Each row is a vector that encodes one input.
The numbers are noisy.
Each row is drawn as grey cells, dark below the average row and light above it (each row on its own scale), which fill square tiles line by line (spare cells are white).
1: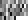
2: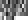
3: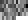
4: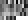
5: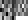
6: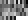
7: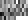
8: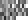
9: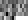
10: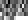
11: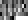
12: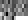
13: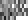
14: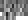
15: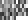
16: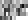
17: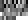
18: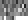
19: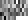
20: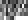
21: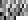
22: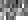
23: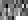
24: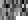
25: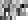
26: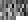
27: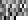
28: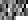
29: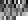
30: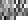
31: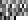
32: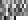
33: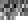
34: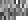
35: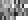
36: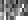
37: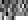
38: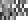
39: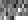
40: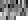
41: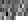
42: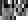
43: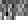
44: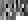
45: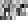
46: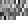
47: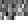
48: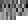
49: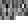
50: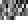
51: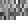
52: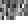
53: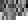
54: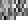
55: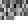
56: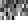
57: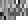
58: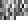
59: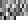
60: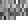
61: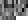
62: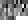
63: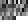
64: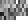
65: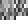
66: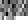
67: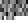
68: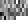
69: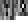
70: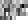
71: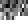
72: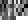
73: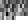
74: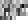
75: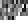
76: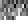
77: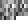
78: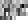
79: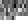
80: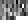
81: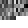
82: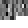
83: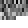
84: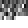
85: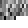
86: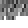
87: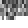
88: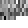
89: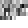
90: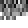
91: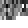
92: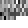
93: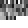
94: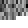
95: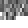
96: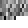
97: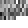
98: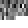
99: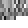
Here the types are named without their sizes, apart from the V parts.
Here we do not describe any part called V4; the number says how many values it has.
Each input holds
a list of items, each a true/false value and a value of V4.
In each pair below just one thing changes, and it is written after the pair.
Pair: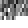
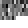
the true/false value in item 2 of the list
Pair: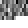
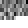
the true/false value in item 2 of the list
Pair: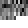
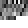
the value of V4 in item 2 of the list
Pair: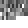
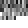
the true/false value in item 1 of the list
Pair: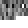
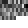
the true/false value in item 1 of the list
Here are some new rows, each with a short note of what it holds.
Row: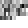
the empty list
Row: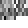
a list of one item
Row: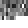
a list of two items
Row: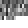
a list of two items
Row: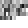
the empty list
